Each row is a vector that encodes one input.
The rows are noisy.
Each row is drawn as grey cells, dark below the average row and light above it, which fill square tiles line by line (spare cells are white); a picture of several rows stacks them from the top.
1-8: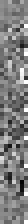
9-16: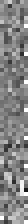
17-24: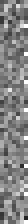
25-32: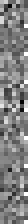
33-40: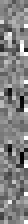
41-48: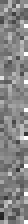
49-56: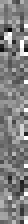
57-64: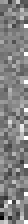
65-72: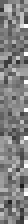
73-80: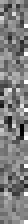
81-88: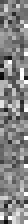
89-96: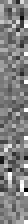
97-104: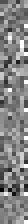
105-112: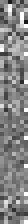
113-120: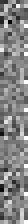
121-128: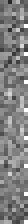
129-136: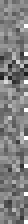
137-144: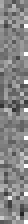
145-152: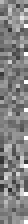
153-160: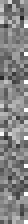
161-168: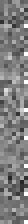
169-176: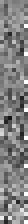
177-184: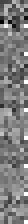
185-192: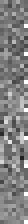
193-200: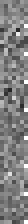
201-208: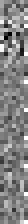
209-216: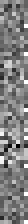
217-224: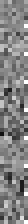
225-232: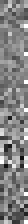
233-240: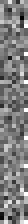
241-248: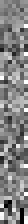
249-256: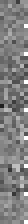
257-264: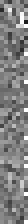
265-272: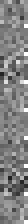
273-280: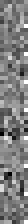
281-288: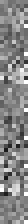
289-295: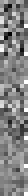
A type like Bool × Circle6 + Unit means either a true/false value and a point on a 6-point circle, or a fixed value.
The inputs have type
Line7 × Line7 × Line7 × (Line7 × Line10 × Tree10 + Unit).
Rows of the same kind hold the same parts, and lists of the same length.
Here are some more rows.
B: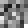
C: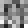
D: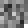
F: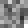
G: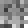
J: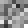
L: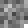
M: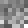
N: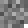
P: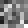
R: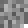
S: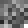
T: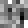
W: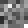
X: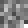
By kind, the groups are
B, D, N, S
C, F, G, J, L, M, P, R, T, W, X

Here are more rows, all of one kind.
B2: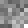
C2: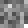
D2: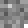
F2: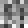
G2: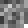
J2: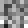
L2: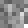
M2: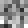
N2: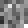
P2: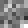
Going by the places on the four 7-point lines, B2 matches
D2, L2 and M2.
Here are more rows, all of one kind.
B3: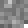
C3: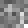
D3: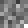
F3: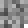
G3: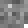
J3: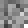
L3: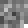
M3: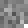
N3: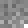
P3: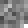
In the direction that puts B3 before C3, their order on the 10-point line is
B3, G3, D3, N3, F3, J3, L3, P3, C3, M3.
